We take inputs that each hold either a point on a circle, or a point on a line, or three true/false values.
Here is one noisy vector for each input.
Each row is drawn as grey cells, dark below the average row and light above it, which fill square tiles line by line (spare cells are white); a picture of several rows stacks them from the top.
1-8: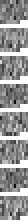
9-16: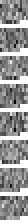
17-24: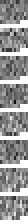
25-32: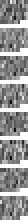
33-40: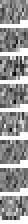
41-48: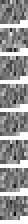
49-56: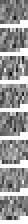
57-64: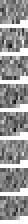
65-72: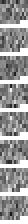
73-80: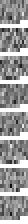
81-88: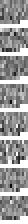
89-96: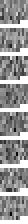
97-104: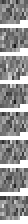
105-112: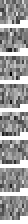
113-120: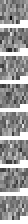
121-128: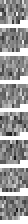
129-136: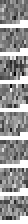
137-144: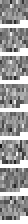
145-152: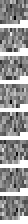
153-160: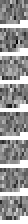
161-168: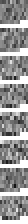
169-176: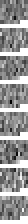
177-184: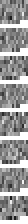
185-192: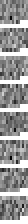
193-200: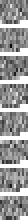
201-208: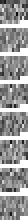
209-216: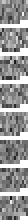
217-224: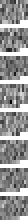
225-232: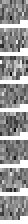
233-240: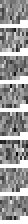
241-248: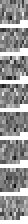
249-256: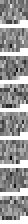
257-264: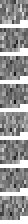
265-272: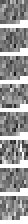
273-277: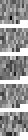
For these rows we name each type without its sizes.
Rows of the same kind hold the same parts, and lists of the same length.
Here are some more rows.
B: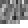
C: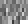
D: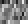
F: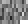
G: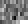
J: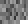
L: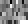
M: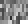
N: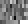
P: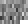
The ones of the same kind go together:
B, D, G, J, N
C, F, M, P
L

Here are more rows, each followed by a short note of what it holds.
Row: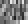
three true/false values
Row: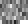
a point on a circle
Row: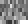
a point on a circle
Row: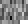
a point on a line
